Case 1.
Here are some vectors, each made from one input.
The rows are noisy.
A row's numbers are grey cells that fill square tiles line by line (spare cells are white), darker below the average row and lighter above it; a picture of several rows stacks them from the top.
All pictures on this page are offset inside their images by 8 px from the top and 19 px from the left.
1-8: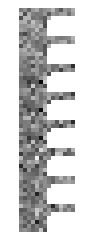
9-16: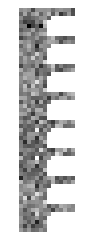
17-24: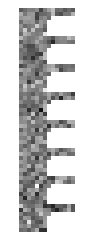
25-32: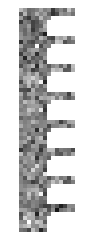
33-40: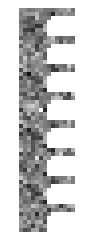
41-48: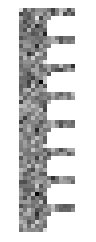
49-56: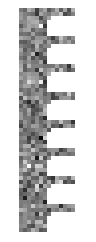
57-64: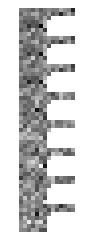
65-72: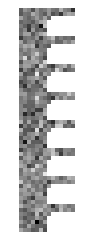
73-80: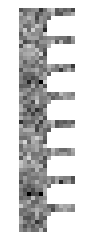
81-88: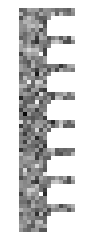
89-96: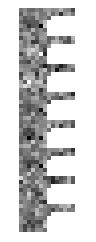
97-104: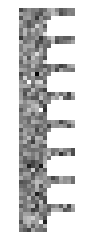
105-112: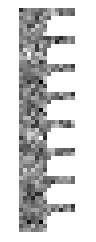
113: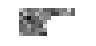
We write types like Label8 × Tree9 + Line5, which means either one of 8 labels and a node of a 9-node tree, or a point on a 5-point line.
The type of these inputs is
Bool × (Line5 + Line9).
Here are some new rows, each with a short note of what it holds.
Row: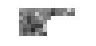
a point on a 9-point line and a true/false value
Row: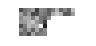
a point on a 9-point line and a true/false value
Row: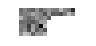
a point on a 5-point line and a true/false value
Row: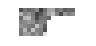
a point on a 5-point line and a true/false value
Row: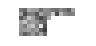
a point on a 9-point line and a true/false value
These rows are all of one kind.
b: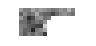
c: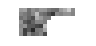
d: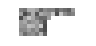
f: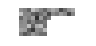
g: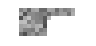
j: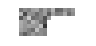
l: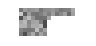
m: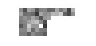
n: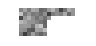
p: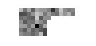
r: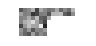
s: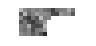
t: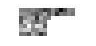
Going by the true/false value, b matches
c, p and s.
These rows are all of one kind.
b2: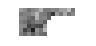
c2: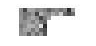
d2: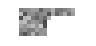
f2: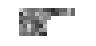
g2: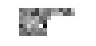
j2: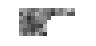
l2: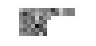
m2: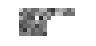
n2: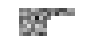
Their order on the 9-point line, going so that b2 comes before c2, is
f2, n2, j2, b2, d2, l2, c2, m2, g2.
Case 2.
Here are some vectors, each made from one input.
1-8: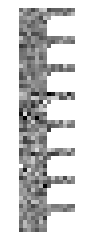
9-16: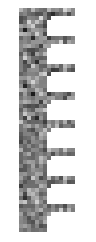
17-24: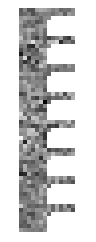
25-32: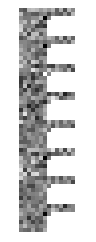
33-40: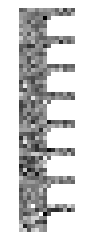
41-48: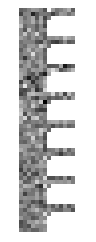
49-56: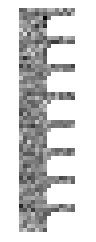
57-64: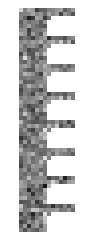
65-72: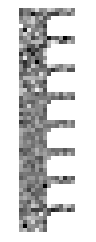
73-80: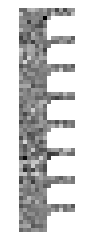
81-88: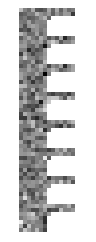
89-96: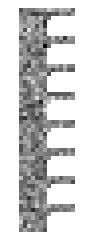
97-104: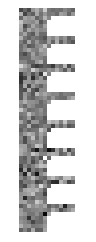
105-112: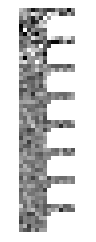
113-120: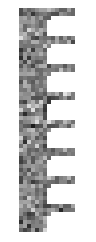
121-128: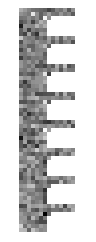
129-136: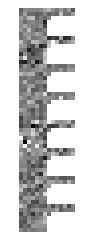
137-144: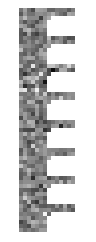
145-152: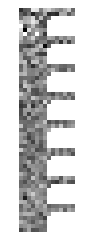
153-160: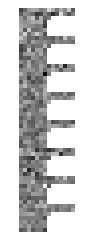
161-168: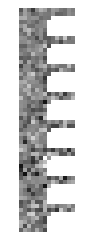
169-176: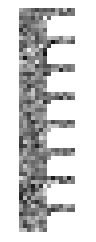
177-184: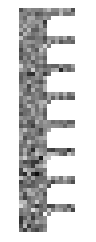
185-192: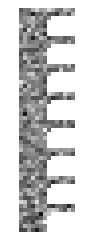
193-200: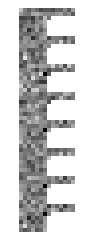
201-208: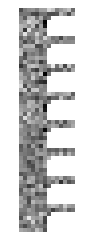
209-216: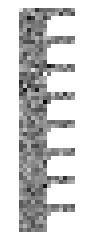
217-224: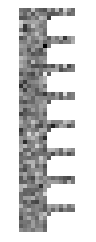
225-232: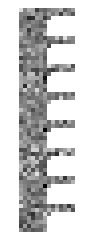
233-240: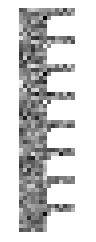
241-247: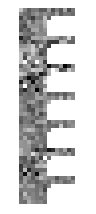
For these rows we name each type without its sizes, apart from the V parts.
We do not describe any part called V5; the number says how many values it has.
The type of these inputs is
(Circle + Unit) × (Line + V5).
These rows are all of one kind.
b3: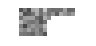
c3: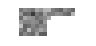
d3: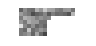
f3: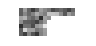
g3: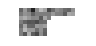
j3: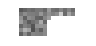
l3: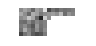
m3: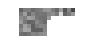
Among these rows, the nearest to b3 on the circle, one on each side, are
f3 and j3.
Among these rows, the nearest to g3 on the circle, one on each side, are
d3 and l3.
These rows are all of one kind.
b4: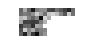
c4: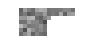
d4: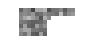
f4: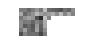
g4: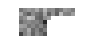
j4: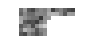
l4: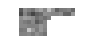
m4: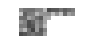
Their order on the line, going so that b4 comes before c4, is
j4, l4, d4, b4, c4, g4, m4, f4.
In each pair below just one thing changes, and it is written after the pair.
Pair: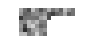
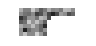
the place on the circle
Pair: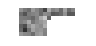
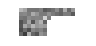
the place on the circle
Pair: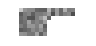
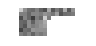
the value of V5
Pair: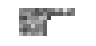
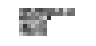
the place on the circle
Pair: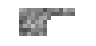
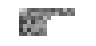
the value of V5
